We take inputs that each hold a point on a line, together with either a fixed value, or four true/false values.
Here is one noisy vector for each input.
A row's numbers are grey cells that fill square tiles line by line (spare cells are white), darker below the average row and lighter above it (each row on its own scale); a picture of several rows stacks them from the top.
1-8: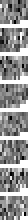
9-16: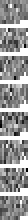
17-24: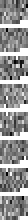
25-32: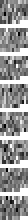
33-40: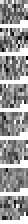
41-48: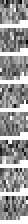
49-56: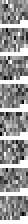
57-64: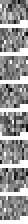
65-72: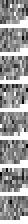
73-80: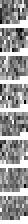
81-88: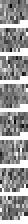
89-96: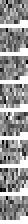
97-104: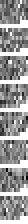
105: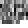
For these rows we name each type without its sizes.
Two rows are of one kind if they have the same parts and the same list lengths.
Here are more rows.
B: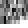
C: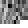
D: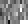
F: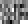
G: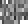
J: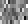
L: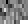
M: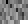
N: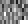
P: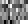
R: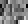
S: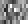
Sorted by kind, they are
B, C, D, F, L, M, N, P, R, S
G, J

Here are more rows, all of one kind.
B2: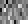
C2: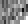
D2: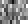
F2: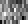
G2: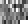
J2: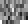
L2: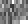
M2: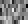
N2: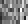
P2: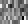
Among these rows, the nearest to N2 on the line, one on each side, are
B2 and C2.
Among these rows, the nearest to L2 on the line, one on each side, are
C2 and D2.
